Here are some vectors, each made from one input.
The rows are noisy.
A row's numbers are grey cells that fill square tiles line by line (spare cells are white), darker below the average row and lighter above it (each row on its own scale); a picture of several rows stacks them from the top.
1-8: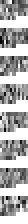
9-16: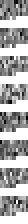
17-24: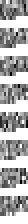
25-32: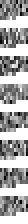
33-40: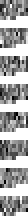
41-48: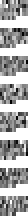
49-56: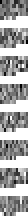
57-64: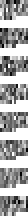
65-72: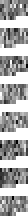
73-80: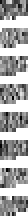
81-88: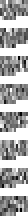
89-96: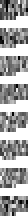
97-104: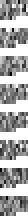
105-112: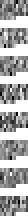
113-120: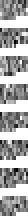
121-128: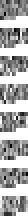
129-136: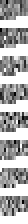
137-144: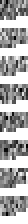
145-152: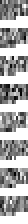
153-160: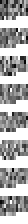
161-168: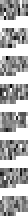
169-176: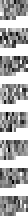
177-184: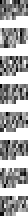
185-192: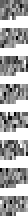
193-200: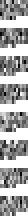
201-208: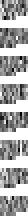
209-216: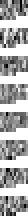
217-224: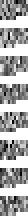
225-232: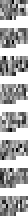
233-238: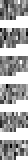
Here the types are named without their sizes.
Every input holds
a node of a tree, together with either a label, or a point on a line.
